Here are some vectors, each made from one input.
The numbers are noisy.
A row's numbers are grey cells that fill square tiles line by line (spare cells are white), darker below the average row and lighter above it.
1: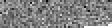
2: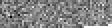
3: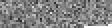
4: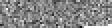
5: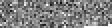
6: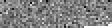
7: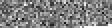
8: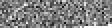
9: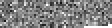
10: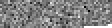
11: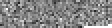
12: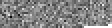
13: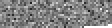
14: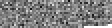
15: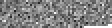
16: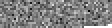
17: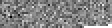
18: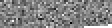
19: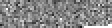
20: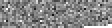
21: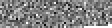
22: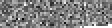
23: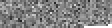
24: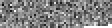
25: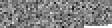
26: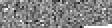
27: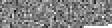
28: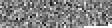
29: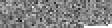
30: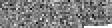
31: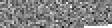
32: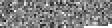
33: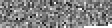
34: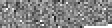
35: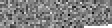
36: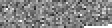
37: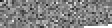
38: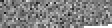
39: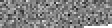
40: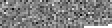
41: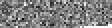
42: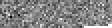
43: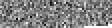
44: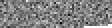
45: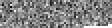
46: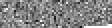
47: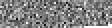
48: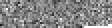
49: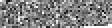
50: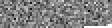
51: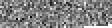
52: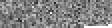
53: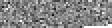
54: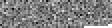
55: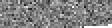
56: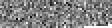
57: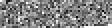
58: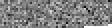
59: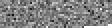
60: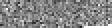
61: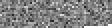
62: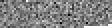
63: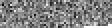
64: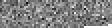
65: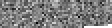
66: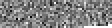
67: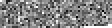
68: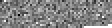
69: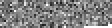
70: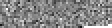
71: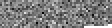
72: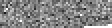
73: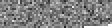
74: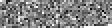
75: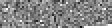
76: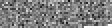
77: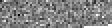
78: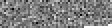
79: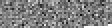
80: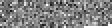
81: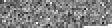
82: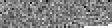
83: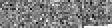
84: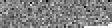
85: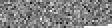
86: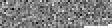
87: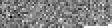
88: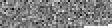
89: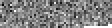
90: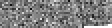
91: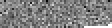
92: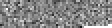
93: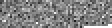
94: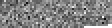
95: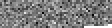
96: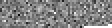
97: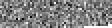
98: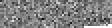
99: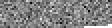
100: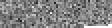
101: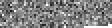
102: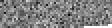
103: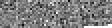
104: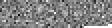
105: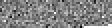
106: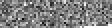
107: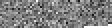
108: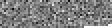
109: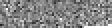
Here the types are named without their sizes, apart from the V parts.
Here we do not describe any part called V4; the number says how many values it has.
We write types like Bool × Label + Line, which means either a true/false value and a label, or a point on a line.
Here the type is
Bool × V4 + List(Line).
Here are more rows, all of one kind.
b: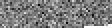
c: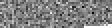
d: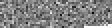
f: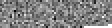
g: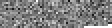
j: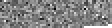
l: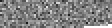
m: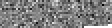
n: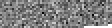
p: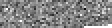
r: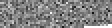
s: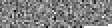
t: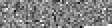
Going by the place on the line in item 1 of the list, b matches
g, m and n.
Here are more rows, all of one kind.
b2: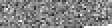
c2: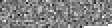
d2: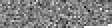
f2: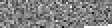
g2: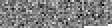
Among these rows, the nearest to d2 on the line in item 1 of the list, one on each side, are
f2 and g2.
